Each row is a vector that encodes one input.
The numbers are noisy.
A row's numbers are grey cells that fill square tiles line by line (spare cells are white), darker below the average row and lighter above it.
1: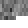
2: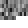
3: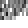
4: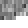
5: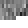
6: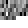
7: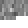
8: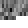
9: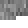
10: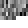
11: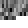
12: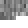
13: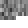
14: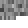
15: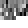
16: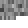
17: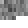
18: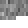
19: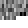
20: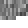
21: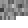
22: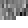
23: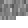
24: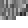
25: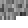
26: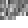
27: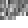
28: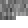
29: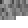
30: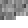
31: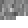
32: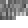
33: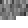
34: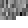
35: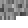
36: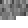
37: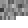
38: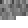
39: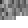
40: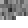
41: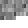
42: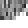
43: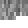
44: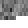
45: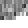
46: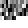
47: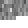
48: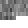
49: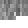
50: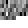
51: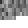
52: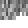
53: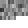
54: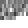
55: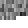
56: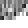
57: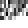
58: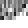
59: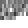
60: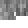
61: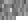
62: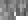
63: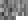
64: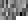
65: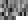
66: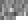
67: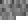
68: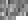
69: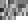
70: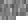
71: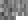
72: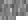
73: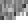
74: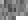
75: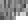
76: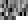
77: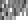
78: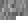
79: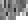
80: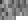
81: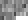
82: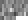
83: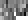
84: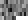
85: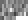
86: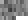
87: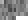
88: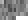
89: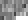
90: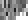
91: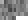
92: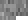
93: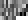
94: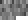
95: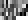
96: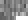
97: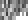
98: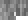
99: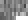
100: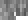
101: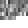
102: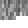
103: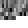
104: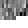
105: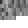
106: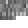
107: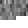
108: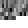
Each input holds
a node of a 10-node tree.
